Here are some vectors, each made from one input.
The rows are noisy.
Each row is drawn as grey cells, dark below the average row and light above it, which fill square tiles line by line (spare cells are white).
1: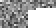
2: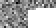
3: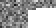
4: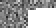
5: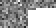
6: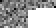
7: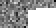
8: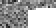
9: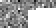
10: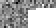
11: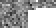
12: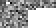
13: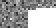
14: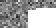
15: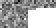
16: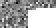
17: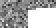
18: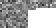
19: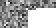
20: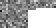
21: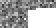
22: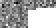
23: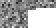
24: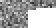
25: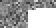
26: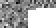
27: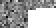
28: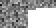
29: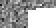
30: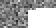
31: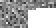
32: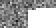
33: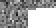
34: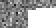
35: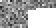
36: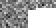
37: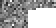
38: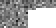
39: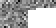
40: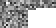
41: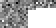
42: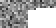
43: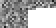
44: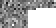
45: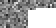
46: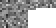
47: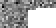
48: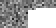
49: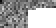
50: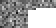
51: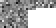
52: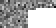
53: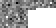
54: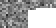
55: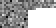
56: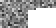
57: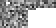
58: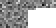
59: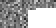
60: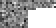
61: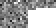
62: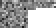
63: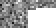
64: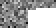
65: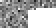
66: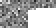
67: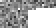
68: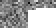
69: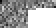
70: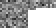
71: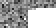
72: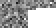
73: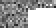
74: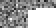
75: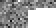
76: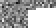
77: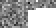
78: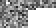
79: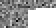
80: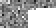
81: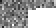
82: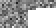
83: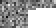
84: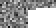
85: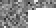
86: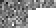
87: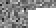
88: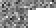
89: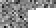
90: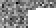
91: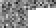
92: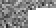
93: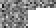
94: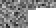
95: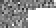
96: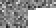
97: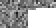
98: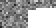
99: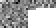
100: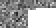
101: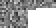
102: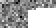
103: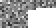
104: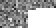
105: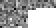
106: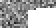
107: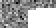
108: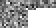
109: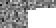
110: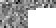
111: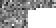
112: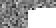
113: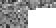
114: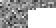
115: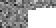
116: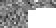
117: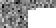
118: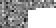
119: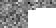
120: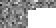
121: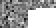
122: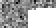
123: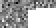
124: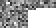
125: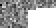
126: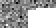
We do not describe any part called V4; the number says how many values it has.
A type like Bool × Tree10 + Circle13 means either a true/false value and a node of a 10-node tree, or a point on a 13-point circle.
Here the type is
(Bool × Bool × Bool + V4) × V4 + List2(Line5).
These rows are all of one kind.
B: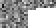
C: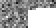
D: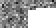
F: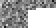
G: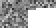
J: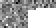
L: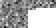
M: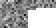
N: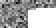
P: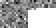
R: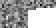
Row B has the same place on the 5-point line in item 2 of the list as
C, D and L.
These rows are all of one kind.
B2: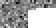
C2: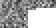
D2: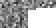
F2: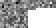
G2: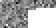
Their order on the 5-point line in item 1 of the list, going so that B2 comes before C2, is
B2, G2, C2, F2, D2.
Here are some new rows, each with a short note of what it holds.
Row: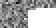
a list of two items
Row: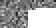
three true/false values and a value of V4
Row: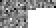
two values of V4
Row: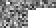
the empty list
